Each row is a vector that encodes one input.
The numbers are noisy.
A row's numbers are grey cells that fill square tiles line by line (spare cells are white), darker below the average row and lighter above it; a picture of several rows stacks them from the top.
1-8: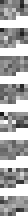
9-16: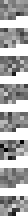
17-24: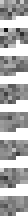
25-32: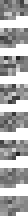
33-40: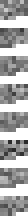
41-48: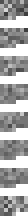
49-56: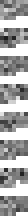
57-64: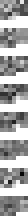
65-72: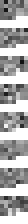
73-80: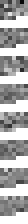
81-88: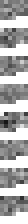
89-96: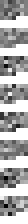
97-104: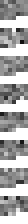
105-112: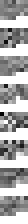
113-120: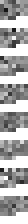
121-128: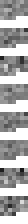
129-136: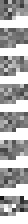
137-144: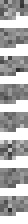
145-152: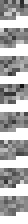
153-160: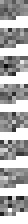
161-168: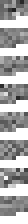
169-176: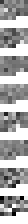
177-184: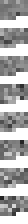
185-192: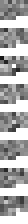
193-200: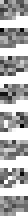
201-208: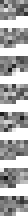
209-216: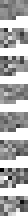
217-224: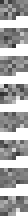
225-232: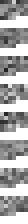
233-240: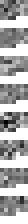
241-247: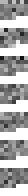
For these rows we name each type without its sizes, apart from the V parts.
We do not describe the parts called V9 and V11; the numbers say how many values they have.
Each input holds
either a point on a circle, or a true/false value, a value of V9 and a value of V11.
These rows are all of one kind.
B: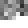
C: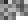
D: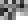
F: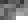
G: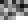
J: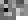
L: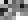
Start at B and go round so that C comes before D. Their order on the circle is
B, L, J, C, F, G, D.
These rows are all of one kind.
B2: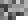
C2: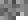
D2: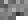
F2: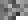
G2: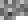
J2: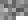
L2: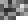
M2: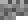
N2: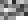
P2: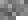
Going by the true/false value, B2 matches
C2, F2, N2 and P2.
